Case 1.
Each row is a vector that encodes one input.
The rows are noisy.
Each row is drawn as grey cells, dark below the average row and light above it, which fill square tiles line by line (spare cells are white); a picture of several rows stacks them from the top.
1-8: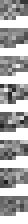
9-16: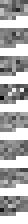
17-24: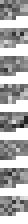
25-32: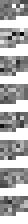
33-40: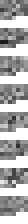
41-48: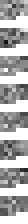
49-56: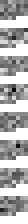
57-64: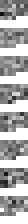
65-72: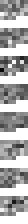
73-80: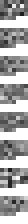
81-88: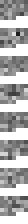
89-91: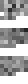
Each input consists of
a node of a 9-node tree and four true/false values.
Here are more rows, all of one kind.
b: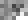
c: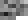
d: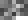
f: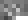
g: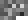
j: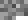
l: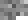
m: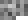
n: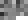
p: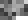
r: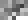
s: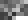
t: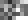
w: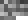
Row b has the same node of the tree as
l, m and r.
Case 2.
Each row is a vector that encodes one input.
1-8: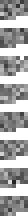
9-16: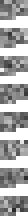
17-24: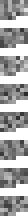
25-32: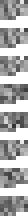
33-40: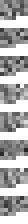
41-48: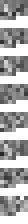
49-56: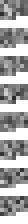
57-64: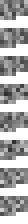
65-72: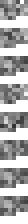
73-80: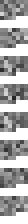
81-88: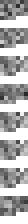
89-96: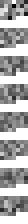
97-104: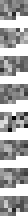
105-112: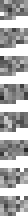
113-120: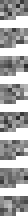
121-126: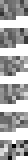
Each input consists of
a list of up to two points on a 10-point line.
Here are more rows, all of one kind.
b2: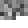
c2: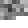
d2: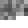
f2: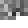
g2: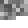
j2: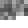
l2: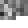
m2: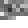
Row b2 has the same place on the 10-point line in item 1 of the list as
f2 and l2.
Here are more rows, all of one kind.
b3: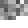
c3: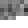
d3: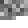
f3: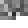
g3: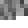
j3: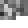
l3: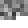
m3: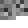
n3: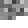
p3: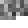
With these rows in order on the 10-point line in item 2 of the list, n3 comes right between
d3 and m3.
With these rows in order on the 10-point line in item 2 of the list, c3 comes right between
d3 and p3.
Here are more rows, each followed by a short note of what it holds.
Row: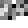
the empty list
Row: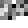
the empty list
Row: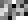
the empty list
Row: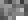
a list of one item
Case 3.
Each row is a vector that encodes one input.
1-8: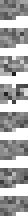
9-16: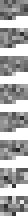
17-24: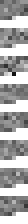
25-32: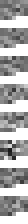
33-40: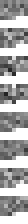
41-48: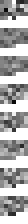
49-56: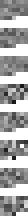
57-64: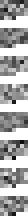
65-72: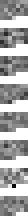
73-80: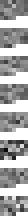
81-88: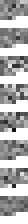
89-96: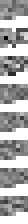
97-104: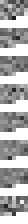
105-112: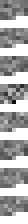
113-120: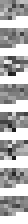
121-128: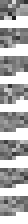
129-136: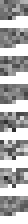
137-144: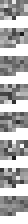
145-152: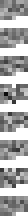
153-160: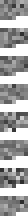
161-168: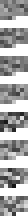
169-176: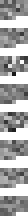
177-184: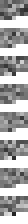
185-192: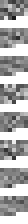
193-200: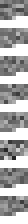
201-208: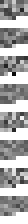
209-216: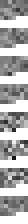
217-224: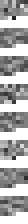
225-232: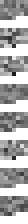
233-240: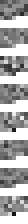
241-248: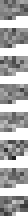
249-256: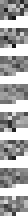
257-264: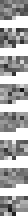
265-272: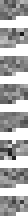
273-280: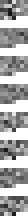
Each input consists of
either a fixed value, or a node of a 14-node tree, or four true/false values.
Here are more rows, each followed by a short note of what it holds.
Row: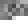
four true/false values
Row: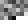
a node of a 14-node tree
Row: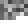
a fixed value
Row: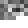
a fixed value
